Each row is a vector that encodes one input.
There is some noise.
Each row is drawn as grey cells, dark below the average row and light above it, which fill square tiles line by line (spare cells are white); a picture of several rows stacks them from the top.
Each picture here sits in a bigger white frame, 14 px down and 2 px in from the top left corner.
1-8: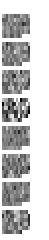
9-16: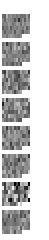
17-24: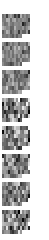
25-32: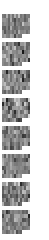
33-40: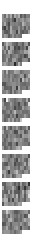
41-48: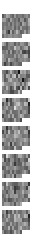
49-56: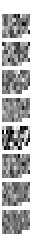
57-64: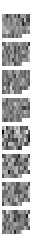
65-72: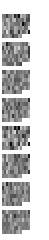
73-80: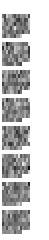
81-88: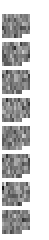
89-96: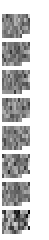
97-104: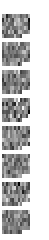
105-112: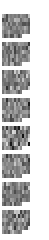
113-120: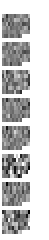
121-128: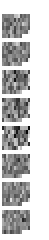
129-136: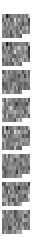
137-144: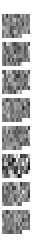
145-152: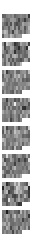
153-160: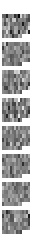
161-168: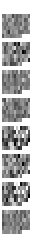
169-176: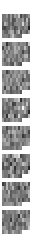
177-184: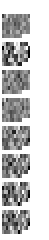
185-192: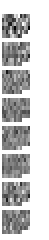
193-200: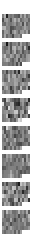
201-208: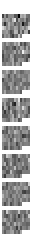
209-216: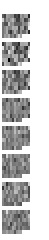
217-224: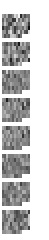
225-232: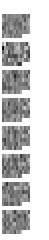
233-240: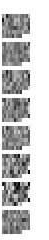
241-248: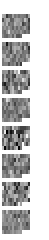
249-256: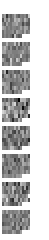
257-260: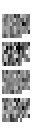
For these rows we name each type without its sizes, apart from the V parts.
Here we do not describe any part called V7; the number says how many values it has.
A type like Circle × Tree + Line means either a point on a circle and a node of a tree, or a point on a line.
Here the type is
List(Label × V7).
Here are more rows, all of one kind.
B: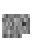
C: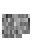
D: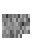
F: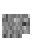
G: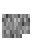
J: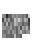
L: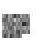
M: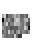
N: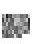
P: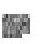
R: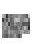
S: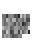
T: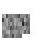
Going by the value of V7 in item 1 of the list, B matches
F, L, P and R.
